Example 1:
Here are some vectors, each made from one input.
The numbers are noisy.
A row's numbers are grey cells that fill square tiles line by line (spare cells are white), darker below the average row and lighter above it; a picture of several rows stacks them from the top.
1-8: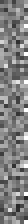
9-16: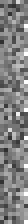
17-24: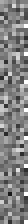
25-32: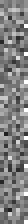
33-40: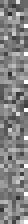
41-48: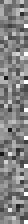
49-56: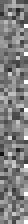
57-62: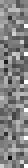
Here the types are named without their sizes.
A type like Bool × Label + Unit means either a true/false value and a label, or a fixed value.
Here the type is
Tree.
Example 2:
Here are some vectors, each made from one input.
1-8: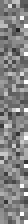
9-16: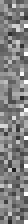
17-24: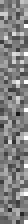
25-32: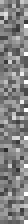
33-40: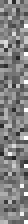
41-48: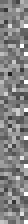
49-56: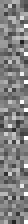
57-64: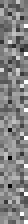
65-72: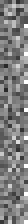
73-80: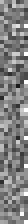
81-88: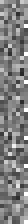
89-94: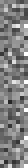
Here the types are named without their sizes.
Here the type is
Tree.
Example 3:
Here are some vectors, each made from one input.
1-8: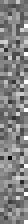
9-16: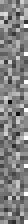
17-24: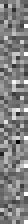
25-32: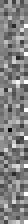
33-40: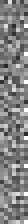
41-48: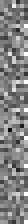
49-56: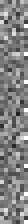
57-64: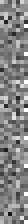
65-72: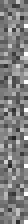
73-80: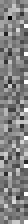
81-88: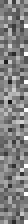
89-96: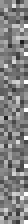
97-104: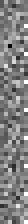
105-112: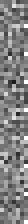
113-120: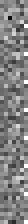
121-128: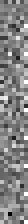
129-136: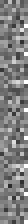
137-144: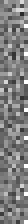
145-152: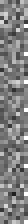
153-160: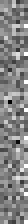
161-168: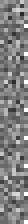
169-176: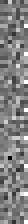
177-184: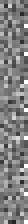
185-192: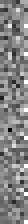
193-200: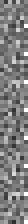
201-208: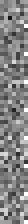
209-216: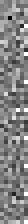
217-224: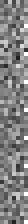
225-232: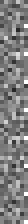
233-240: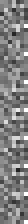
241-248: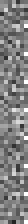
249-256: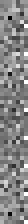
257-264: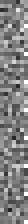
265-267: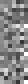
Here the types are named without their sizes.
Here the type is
Tree.
